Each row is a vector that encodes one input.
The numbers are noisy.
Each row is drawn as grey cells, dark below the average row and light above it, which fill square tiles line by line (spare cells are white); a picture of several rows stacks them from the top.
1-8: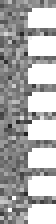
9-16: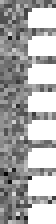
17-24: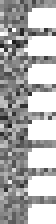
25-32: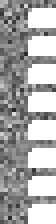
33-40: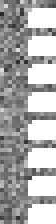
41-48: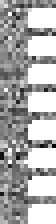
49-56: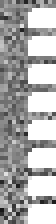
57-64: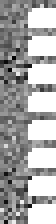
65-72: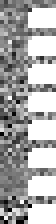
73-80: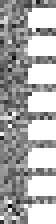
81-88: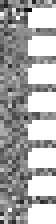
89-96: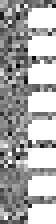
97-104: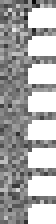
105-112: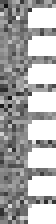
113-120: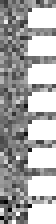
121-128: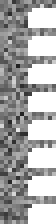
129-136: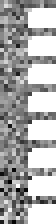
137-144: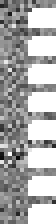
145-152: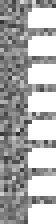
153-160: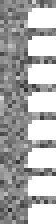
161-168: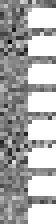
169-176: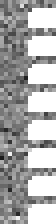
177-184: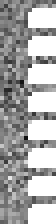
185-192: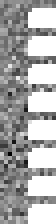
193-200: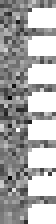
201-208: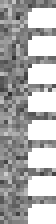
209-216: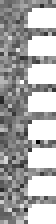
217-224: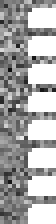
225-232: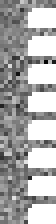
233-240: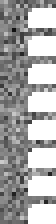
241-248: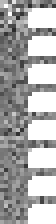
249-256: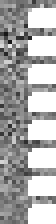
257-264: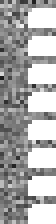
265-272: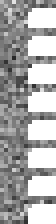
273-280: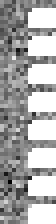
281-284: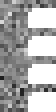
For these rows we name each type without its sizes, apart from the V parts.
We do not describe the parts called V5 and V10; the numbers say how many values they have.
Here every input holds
a label, together with either a label, or a true/false value, a value of V5 and a value of V10.
